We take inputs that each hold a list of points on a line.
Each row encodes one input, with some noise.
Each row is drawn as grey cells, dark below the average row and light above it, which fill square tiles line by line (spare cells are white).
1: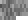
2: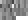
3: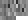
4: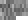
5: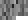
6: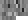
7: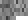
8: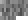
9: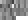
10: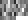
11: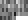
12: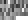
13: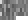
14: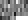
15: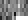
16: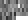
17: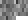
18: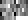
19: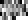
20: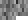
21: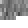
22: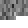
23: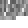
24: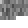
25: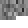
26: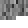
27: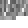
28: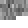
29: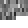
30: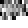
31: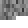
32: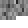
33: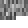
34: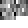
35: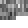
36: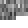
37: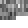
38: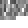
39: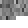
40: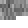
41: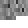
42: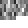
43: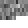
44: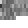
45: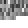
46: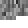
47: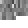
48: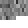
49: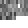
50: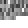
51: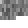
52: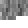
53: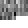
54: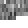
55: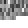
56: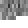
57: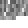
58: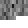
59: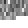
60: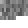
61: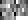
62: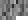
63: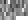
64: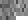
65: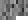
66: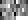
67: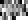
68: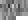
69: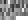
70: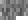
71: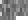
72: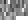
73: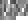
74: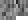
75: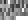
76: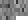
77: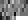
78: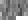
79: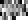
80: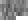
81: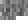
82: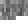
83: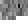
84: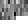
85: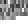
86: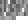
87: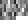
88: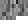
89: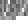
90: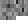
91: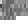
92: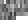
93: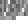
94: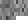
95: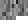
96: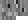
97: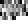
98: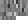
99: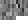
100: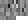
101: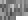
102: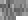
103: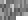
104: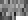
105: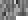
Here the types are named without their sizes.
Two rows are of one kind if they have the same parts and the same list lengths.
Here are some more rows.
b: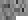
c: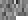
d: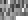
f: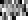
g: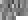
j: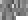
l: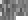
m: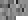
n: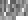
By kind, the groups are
b, c, m
d, n
f
g, j, l

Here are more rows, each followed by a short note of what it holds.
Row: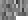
a list of three items
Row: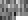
a list of two items
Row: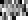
the empty list
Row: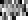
the empty list
